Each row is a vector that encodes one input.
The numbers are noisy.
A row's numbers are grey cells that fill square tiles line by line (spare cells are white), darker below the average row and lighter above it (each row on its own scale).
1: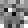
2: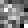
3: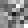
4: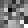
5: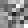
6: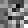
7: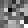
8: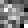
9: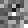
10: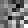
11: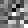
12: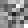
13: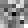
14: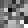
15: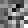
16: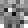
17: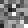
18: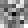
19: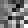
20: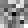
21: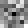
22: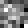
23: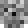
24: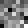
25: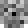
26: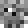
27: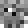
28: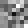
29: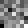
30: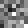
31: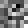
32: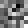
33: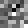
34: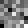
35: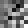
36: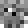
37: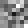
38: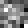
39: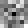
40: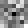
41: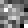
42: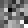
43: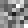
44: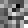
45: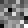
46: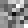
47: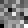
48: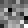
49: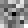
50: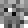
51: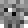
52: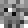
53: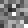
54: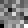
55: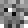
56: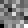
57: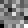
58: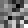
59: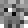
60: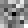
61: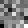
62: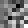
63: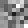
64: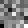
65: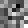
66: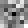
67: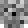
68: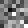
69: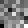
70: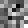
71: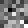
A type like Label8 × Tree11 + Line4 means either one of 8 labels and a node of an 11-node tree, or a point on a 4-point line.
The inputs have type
List2(Line4).
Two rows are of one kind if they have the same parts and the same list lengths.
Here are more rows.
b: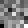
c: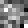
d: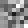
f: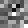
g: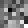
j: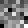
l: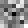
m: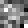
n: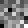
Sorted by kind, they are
b, f, g, j, n
c, m
d, l

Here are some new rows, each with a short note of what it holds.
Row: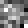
the empty list
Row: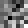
a list of two items
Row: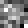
the empty list
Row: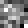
the empty list
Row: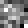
the empty list
